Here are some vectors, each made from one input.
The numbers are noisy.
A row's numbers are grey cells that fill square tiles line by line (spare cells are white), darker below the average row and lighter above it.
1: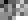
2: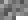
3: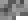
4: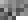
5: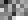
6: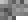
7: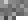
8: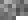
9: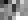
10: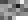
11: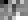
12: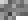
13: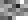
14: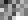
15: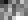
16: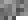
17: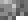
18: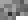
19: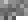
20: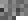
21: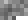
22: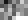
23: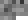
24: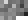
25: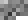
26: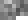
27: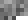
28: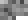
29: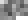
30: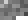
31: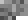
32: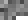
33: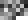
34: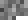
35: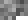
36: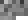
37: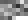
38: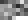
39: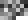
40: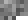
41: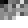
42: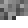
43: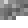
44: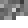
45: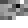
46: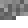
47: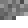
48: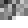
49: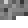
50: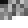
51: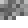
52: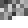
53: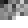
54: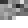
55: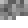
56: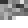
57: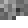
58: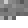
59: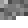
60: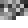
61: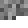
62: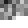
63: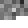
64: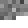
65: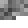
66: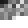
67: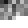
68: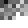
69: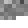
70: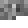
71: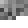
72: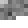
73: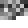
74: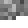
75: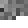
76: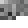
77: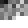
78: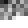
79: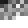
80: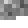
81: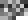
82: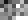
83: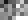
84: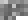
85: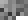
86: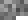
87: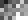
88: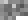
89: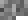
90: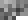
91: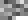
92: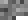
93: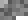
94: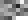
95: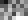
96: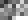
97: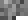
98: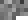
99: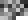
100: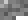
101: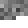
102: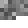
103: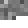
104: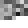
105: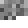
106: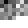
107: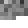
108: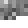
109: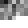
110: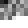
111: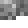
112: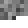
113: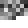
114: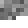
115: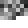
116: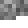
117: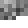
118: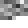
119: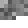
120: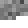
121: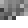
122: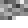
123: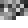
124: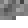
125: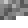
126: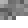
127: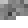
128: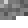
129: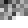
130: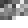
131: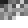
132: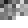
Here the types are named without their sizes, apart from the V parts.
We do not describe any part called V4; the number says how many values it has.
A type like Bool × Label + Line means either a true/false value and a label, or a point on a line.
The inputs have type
Bool × Bool × Bool × Bool × V4 + List(Line).
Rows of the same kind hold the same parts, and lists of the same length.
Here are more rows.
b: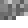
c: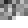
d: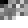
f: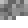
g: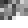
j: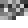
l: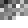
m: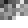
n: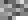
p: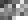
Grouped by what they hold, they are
b, f
c, g
d, l, m, p
j
n

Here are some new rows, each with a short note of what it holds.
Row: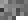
four true/false values and a value of V4
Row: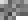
four true/false values and a value of V4
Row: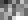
a list of two items
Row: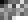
a list of three items
